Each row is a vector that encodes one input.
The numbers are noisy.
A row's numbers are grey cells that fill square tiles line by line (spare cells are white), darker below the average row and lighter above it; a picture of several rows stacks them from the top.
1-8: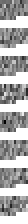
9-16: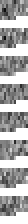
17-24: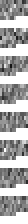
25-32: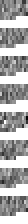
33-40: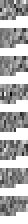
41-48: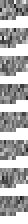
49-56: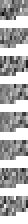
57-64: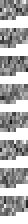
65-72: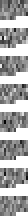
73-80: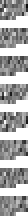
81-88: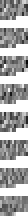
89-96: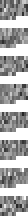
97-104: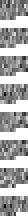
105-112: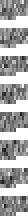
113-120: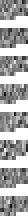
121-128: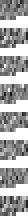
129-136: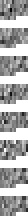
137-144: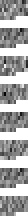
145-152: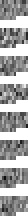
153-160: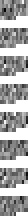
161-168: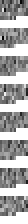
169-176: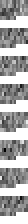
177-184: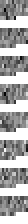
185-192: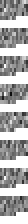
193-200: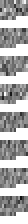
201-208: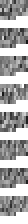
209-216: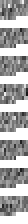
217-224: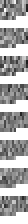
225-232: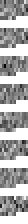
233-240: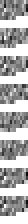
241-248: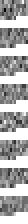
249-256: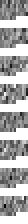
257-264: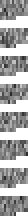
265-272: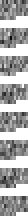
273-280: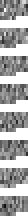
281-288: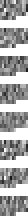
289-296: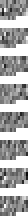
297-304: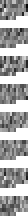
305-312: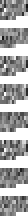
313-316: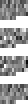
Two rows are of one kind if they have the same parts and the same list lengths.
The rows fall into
3 kinds.
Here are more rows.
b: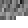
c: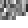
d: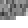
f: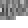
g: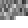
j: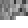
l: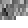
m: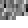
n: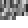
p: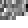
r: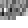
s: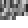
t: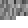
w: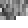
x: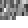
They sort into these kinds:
b, g, j, t
c, m, n, p, s, x
d, f, l, r, w

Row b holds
three true/false values.
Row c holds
a node of a 7-node tree.
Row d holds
two labels (each one of 8).
